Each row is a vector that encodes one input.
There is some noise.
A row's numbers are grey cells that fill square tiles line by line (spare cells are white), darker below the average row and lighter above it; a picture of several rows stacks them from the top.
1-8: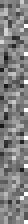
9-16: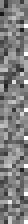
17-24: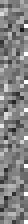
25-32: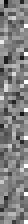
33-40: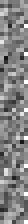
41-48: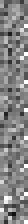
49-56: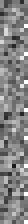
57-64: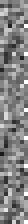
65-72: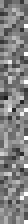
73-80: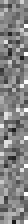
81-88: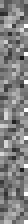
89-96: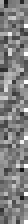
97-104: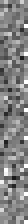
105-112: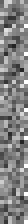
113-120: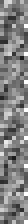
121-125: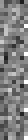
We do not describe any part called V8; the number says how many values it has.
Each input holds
a true/false value, together with either a point on a 9-point line, or a value of V8.
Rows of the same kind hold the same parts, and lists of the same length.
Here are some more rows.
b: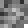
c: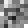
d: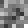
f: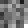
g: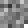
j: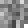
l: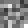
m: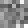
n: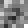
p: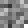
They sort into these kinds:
b, g, j, m, p
c, d, f, l, n

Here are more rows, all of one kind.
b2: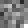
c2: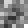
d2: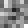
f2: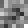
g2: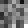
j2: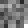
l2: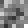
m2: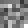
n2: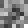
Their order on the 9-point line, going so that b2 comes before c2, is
b2, d2, m2, n2, f2, g2, l2, j2, c2.
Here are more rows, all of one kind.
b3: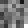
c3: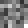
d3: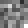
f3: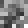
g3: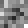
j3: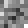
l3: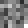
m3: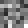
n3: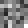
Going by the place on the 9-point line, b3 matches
f3, l3 and n3.
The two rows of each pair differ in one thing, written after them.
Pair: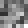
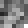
the value of V8
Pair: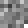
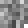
the value of V8
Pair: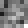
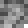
the value of V8
